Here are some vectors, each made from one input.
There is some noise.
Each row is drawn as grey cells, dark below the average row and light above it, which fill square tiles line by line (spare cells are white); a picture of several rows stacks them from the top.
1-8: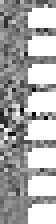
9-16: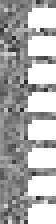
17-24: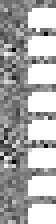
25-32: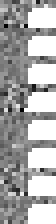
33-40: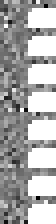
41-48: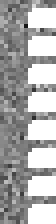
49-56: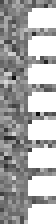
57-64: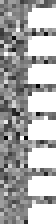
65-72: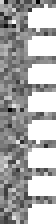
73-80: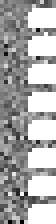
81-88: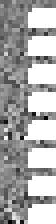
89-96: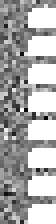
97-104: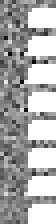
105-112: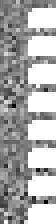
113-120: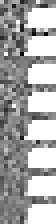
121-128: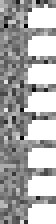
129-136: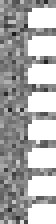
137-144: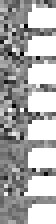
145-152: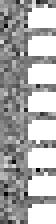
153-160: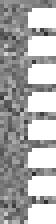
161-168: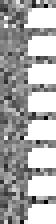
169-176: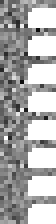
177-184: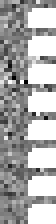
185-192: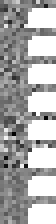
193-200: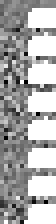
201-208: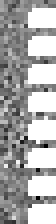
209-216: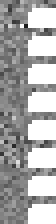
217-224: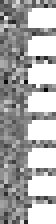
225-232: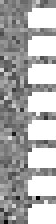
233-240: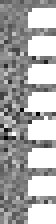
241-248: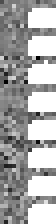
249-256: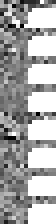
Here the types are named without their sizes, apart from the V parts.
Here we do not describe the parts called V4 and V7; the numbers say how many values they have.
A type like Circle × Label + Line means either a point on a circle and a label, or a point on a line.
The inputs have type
Bool × V4 + (Circle + V7) × Line × Line.
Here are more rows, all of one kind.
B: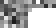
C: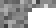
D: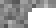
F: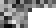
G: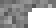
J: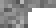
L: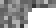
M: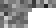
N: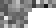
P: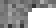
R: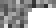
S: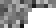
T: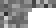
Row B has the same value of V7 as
D and T.
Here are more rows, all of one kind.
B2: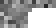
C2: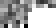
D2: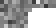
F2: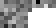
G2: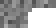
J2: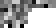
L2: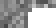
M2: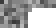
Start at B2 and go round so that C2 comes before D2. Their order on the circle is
B2, L2, C2, F2, J2, D2, G2, M2.
